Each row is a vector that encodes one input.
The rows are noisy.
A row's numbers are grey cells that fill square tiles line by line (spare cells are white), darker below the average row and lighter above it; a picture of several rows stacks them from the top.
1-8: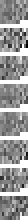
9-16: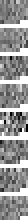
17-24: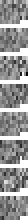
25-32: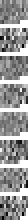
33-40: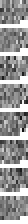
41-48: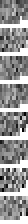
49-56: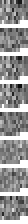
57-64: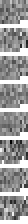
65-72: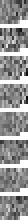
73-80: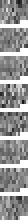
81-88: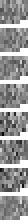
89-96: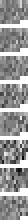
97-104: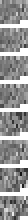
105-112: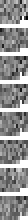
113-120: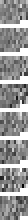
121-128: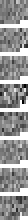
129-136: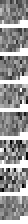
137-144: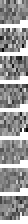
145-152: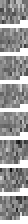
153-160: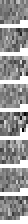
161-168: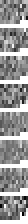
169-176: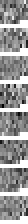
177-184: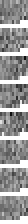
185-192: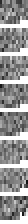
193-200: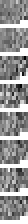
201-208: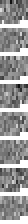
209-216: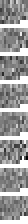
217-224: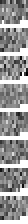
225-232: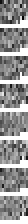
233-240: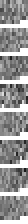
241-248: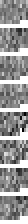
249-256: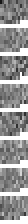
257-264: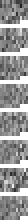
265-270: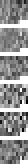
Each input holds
either four true/false values, or a list of up to two items, each a point on each of two 5-point lines.
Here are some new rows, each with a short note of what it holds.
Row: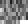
a list of one item
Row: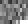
a list of one item
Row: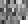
four true/false values
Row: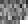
a list of one item
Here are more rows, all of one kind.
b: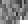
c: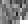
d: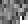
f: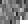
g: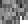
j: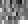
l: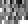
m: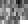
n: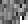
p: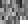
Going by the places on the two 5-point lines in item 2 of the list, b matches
c and p.
